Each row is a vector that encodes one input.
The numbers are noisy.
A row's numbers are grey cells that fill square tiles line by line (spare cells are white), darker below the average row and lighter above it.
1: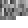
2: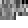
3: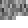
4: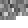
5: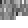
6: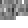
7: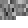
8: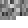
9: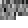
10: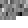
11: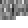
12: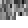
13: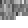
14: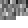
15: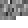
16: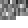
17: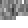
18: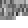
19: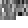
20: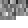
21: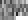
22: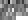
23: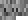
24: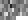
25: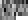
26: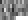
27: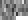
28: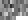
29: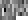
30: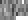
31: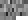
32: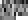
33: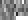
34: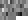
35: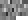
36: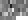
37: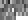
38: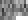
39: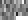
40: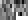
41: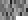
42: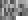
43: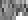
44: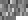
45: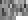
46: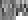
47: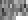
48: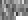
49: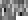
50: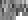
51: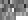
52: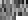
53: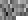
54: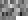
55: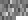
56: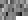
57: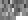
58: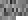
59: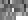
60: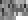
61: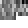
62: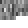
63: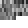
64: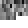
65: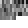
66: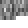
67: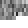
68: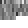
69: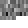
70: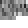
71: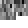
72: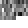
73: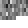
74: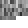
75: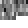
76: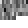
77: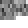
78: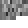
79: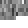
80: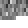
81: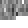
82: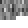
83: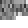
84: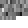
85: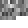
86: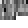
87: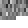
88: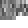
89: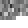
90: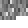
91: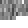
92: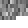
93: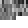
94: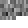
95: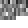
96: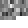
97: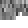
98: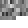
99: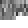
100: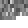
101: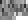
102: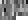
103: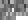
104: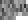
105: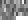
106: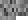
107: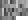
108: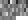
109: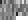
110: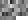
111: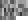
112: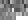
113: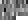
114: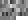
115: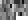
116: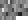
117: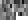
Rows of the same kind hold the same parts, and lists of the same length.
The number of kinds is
2.
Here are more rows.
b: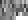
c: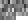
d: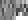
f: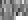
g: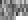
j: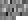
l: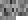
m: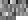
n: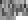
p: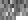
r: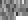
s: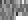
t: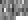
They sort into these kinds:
b, c, d, f, g, m, n, p, r, s, t
j, l

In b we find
a point on an 8-point line and a true/false value.
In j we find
one of 8 labels and a true/false value.
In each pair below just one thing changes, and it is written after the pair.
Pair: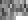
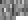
the place on the 8-point line
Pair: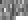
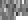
the place on the 8-point line
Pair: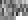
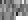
the place on the 8-point line
